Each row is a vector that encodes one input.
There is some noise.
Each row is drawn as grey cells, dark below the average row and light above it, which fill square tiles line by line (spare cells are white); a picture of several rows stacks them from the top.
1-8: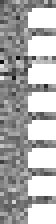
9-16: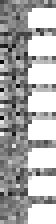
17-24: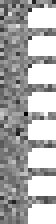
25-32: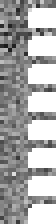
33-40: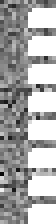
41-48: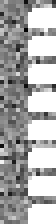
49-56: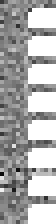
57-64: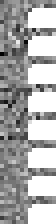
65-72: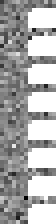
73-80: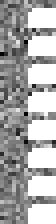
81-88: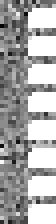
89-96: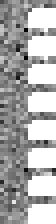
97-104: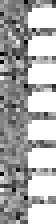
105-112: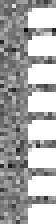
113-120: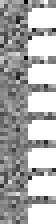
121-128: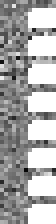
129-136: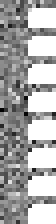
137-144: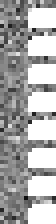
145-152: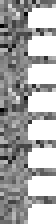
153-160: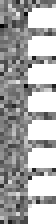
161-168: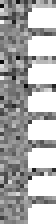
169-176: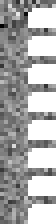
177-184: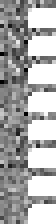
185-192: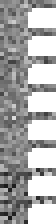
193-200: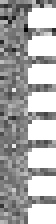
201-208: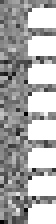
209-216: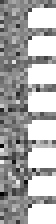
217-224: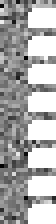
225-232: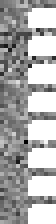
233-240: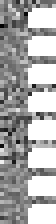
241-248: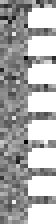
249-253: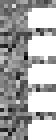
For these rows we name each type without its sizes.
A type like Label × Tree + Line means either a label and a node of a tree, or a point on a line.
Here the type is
Bool × Line + Label.
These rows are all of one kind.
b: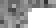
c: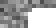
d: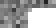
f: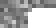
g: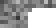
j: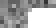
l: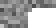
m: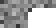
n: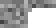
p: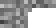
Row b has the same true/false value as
f, j and n.
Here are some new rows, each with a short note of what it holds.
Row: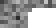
a point on a line and a true/false value
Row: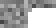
a point on a line and a true/false value
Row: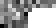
a label
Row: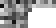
a label
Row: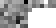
a label
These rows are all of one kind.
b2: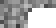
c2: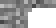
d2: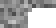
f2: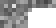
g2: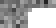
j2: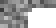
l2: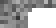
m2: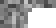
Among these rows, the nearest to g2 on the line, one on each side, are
c2 and f2.
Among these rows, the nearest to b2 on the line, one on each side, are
l2 and m2.
